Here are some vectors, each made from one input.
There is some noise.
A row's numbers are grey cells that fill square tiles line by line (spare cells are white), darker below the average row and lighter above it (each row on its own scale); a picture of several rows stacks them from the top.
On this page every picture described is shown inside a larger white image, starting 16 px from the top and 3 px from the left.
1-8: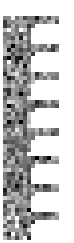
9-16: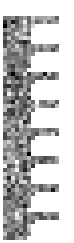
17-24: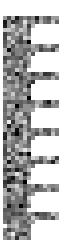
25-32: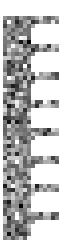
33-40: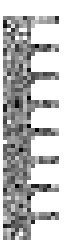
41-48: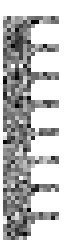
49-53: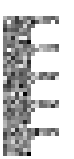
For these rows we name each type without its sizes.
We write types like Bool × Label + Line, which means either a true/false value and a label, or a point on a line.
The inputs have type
Bool × Bool × Bool × Bool × Line × Line.
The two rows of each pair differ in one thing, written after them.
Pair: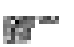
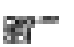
one of the four true/false values
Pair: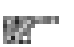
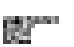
one of the four true/false values
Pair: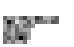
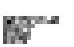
one of the four true/false values
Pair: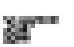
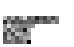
the place on one of the two lines
